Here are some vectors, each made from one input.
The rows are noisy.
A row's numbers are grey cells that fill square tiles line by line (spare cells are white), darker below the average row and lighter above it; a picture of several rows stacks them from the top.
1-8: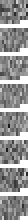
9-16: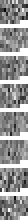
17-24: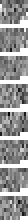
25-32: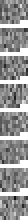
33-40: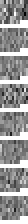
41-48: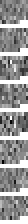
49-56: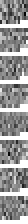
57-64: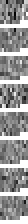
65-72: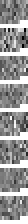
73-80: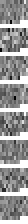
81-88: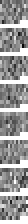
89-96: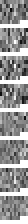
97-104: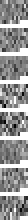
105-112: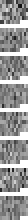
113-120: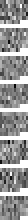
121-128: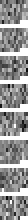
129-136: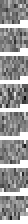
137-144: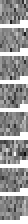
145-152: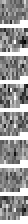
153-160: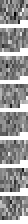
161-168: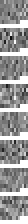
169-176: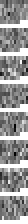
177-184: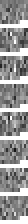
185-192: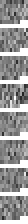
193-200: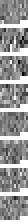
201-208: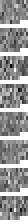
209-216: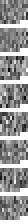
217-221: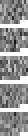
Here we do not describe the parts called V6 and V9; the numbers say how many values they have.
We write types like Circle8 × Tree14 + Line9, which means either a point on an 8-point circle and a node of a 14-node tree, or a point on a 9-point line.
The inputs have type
(Bool × V6 + V9) × Label5 + Label8.
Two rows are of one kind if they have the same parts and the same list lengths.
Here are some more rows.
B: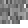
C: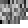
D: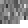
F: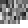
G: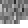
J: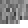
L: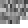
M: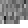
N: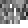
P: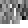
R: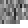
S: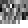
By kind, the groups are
B, J, R
C, F, N, P, S
D, G, L, M

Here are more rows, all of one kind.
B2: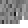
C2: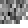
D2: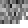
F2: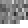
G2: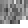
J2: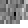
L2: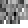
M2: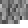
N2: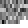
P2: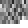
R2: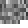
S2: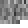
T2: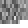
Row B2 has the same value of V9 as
F2, L2 and N2.
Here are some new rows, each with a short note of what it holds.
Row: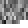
one of 5 labels and a value of V9
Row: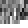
one of 8 labels
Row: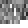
one of 8 labels
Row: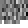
one of 5 labels, a true/false value and a value of V6
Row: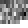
one of 8 labels
